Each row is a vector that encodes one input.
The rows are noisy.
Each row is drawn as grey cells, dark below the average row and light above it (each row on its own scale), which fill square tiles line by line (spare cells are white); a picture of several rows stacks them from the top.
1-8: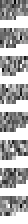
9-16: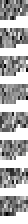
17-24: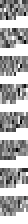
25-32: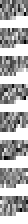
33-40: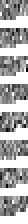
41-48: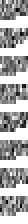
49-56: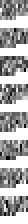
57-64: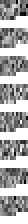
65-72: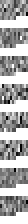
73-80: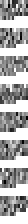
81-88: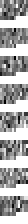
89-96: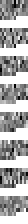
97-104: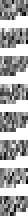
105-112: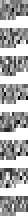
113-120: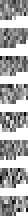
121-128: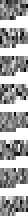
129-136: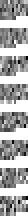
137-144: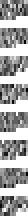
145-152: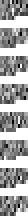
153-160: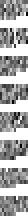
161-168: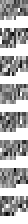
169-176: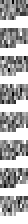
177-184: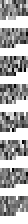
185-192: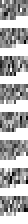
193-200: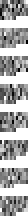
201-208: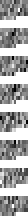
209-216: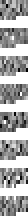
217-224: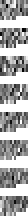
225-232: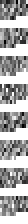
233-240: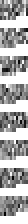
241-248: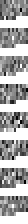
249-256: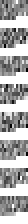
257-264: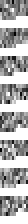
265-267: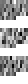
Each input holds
a point on a 17-point circle, together with either a fixed value, or three true/false values.
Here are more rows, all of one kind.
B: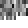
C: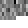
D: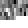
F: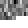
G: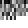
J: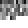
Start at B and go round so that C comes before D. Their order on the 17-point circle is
B, C, G, J, D, F.
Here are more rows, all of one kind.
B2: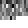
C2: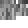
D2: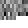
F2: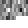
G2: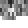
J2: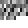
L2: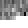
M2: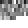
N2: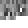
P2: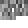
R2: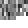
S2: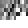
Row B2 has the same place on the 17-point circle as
M2 and P2.
